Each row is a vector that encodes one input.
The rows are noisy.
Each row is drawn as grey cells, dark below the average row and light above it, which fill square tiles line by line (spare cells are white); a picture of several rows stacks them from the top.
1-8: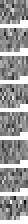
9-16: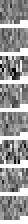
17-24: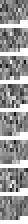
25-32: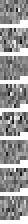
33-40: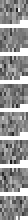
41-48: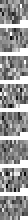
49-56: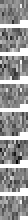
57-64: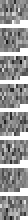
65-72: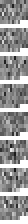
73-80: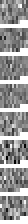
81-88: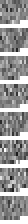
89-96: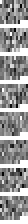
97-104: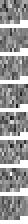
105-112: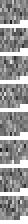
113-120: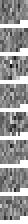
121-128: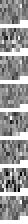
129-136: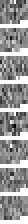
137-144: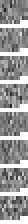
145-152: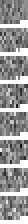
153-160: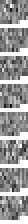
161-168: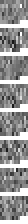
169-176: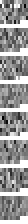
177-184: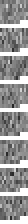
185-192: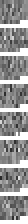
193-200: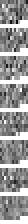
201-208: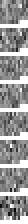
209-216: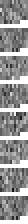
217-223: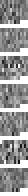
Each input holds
either a point on an 8-point circle and a true/false value, or a point on a 13-point circle, or a fixed value.
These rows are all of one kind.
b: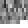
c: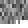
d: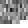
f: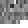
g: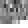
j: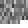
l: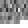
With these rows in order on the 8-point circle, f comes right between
d and l.
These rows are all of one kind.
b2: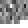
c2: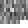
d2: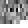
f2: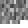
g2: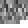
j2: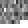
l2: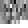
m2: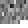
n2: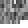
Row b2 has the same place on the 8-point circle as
c2 and n2.
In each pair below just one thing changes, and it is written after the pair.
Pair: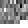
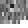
the place on the 8-point circle
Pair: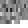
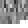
the place on the 8-point circle
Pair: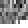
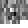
the place on the 8-point circle
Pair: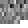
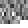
the place on the 8-point circle
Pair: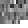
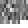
the place on the 8-point circle
